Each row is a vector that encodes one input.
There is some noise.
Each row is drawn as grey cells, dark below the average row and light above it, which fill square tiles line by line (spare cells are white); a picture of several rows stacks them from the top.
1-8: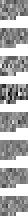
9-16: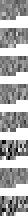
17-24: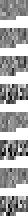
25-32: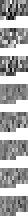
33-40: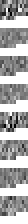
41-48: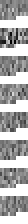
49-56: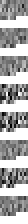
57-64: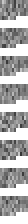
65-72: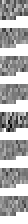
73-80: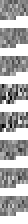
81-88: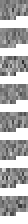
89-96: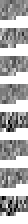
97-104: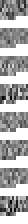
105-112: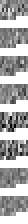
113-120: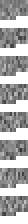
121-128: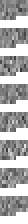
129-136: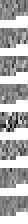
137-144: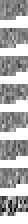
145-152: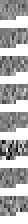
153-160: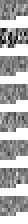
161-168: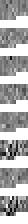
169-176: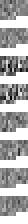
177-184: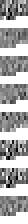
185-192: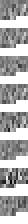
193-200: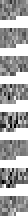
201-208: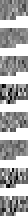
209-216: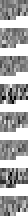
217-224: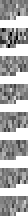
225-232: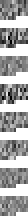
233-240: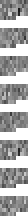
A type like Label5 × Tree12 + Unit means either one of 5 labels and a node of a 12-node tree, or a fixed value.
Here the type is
Bool × Line8 + (Line6 × Line6 + Unit) × (Tree11 + Unit).
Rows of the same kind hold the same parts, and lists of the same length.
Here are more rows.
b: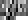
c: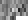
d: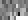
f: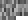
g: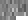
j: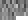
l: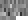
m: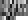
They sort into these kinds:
b, m
c, g, j
d
f
l

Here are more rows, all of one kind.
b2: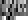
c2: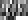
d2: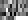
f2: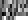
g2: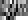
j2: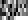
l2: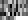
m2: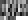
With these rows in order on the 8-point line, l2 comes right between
d2 and j2.
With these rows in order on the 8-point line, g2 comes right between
b2 and c2.
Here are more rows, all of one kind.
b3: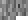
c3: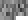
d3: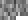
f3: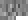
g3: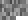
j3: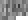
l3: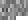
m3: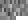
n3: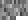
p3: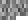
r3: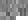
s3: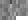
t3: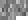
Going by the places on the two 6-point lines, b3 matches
s3 and t3.
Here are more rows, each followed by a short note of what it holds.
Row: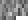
a fixed value
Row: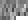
a point on each of two 6-point lines
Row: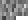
a point on each of two 6-point lines
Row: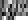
a point on an 8-point line and a true/false value
